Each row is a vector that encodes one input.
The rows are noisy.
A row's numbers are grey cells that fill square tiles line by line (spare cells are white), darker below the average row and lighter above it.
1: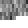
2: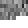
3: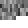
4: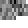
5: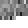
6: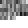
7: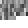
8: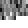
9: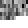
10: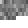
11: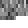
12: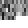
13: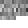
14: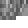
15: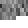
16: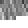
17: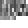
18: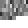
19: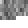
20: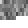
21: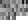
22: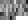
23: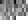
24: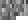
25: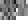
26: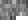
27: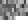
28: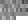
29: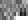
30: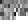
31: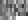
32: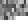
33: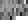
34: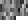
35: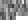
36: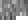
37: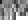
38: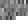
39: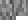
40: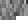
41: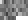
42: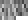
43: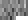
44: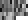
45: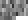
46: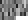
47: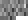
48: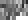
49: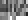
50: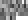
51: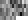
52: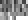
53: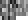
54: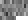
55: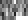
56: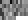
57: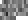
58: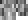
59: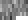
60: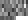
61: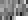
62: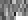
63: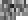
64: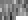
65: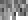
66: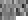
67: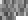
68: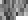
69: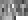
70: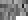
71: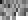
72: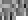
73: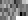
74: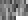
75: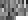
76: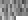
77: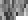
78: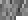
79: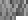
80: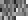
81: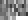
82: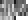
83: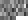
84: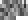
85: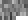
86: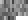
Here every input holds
one of 6 labels, together with either a point on a 7-point line, or a point on an 8-point line.
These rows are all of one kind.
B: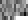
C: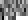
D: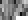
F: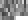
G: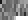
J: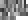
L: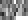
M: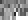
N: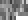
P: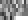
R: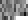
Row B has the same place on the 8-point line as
F, J, P and R.
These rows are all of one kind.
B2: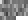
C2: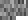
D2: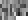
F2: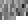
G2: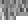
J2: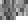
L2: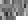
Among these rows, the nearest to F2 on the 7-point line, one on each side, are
B2 and J2.
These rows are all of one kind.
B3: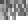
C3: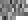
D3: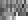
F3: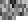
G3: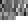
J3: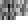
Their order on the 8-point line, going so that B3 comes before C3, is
F3, J3, D3, B3, C3, G3.
